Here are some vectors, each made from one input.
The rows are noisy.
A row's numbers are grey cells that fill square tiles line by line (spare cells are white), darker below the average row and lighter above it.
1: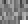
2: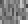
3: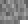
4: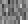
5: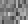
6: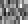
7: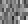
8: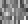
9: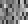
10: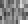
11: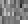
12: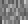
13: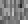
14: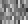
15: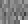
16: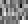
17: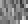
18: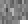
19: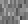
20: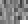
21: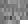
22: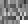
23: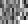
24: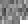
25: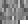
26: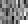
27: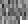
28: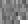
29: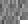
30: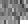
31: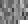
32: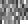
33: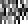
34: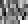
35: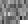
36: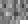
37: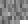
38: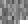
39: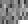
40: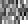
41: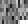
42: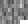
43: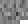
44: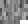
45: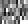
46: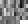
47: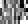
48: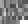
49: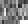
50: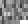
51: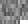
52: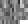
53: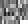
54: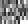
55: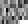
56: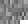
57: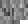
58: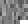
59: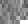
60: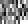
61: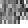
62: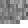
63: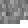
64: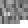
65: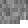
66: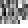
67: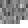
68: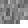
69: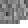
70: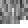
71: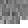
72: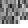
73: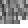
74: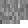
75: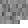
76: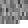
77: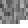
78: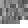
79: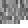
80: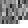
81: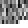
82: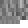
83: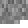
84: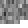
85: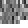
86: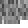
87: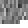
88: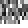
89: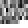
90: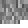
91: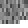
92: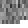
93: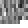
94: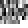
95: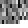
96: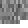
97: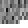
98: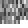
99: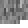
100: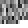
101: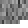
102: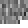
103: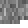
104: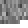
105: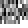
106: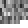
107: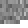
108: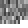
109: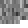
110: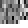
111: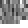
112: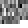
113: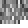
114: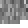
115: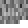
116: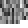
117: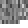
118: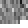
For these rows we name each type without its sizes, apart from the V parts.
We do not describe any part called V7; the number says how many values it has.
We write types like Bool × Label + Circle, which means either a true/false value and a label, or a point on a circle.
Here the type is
Tree × (Tree + V7).
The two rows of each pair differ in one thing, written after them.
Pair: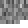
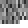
the node of the tree
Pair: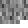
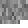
the value of V7
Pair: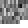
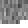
the node of the tree
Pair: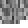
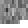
the node of the tree
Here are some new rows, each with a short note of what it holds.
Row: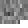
a node of a tree and a value of V7
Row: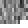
a node of a tree and a value of V7
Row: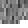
a node of a tree and a value of V7
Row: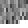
a node of a tree and a value of V7
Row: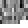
a node of each of two trees
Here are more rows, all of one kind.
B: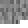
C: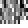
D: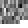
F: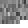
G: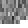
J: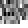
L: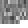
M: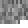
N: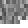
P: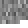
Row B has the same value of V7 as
C, D and L.
